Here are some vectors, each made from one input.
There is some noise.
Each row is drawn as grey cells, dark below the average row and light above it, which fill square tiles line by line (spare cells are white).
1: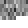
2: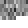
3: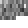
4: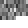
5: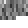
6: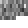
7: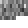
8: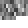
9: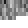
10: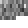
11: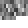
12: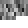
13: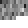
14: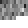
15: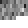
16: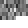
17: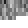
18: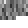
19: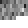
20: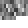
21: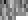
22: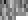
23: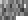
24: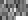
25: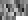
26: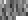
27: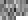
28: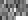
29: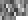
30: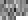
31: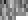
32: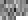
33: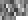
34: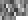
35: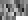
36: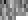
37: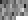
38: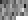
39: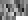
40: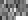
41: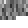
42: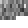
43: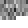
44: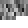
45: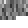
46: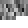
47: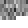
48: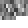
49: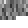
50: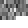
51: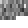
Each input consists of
three true/false values.
